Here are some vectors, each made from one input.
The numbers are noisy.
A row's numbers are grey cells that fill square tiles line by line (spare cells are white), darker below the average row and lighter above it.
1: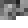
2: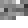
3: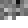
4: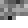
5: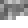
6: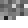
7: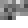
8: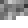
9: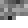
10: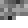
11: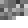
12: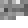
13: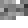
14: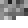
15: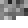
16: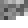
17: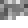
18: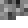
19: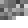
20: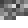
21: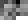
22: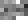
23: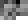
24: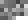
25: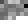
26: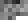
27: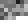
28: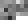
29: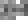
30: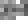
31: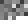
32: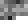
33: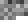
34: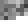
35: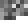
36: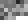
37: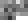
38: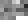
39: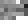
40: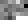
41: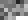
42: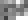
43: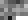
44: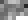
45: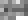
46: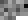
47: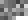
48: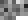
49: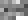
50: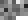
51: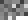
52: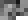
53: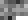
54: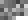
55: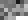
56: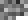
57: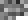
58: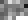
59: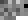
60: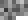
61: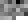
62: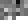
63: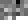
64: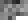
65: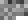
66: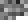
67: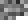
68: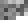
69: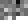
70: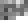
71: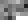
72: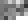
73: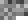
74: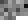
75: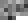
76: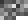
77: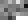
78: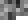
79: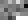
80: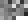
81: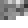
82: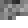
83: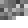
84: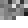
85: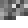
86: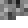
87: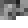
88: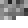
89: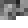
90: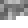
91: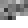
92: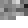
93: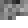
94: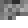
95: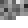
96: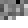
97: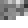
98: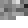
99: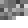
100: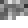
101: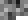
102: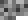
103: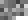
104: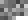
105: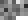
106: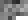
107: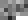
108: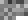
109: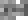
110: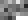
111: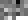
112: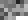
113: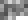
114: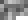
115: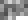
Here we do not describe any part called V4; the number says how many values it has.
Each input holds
one of 5 labels, together with either a point on a 5-point line and a true/false value, or a value of V4.
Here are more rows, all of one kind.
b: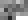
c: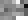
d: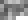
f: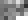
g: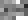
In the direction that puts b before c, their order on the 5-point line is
b, d, g, f, c.
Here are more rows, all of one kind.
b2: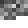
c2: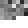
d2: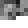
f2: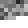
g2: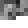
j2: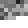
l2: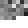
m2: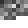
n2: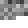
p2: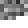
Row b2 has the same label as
d2, g2 and m2.
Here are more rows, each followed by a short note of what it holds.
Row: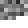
one of 5 labels and a value of V4
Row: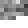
one of 5 labels, a point on a 5-point line and a true/false value
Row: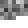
one of 5 labels, a point on a 5-point line and a true/false value
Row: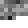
one of 5 labels and a value of V4
